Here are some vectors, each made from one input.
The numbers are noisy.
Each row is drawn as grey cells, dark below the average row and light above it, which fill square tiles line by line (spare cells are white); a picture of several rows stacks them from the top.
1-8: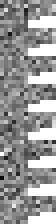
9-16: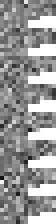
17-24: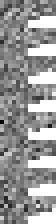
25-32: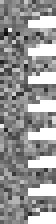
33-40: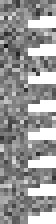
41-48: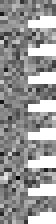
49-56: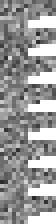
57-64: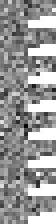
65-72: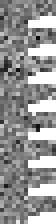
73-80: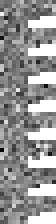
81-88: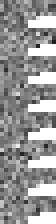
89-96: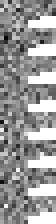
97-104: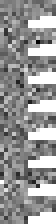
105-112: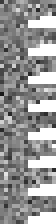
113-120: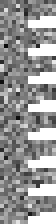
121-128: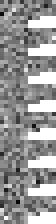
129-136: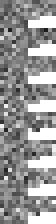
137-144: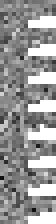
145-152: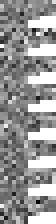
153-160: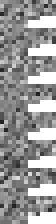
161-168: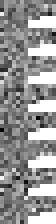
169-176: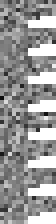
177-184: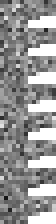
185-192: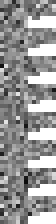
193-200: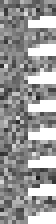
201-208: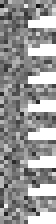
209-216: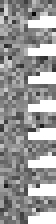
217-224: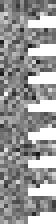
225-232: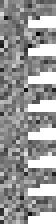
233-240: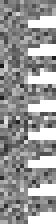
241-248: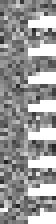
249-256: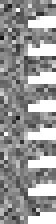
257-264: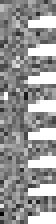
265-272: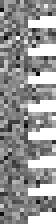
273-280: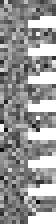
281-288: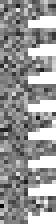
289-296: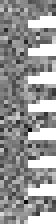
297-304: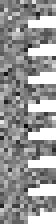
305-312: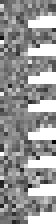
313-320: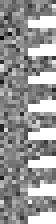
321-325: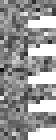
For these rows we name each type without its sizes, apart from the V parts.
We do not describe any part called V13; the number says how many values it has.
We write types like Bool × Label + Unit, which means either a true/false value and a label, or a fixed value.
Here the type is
(Bool × Bool × Bool × Bool + V13) × Tree.
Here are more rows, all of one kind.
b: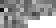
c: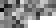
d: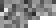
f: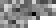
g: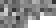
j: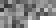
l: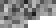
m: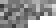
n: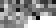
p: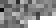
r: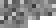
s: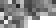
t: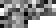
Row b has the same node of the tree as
c, j, n and p.
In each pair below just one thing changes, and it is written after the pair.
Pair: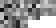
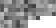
the value of V13
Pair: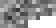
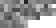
the value of V13
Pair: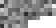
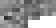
the value of V13
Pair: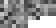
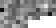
the node of the tree
